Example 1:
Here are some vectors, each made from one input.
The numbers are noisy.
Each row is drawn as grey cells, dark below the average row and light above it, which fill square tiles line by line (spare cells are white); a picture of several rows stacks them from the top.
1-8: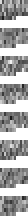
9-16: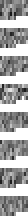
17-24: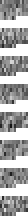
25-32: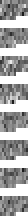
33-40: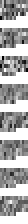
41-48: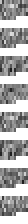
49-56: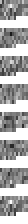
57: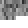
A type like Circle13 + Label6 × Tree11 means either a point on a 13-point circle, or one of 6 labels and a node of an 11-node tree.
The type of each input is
Line4 + Line7.
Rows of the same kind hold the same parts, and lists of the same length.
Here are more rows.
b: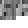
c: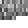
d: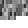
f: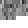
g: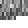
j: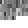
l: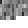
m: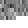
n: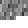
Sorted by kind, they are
b, f, j, l, m, n
c, d, g

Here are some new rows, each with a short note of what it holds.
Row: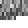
a point on a 4-point line
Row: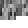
a point on a 4-point line
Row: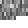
a point on a 4-point line
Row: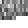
a point on a 4-point line
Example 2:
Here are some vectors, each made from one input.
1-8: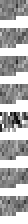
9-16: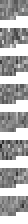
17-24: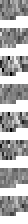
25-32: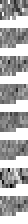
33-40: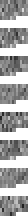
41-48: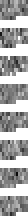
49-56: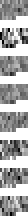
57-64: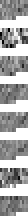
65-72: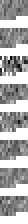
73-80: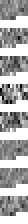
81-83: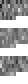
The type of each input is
Line6 + Line7.
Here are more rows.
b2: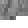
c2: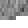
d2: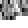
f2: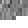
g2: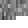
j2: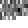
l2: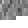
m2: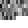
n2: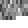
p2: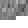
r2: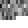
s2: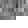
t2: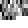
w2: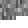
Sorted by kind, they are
b2, c2, d2, f2, j2, l2, p2
g2, m2, n2, r2, s2, t2, w2

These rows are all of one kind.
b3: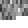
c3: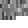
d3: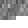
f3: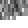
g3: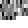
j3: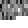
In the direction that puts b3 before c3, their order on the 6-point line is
b3, f3, g3, c3, d3, j3.
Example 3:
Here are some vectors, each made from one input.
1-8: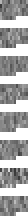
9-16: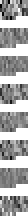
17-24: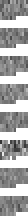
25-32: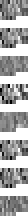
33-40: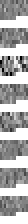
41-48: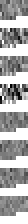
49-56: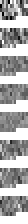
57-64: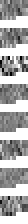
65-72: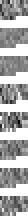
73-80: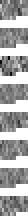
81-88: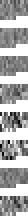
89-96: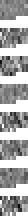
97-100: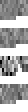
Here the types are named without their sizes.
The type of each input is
Bool × Bool × Bool × Line.
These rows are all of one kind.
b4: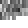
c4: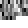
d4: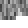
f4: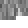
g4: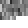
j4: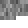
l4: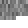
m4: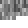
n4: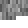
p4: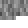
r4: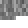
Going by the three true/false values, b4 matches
c4, g4, p4 and r4.
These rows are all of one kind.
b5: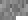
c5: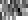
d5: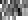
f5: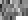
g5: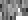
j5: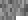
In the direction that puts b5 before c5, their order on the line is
b5, g5, d5, j5, c5, f5.
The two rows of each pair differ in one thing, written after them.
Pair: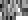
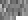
one of the three true/false values
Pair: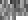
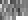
one of the three true/false values
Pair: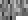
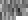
the place on the line
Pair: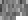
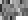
one of the three true/false values
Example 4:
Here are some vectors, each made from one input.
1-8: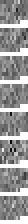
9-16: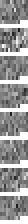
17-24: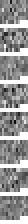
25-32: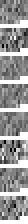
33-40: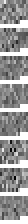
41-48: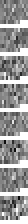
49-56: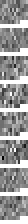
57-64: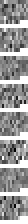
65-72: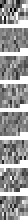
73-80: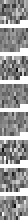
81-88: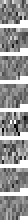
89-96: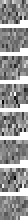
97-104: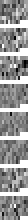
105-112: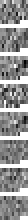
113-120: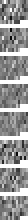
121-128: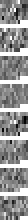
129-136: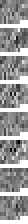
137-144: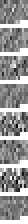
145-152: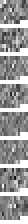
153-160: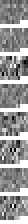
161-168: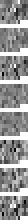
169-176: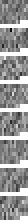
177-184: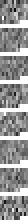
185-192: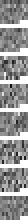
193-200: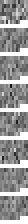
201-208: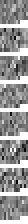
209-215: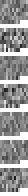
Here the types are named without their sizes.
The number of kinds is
2.
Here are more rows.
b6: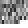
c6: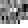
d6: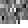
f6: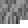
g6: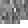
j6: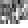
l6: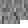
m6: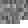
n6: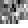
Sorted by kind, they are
b6, j6, n6
c6, d6, f6, g6, l6, m6

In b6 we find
a point on a line.
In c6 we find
a label.
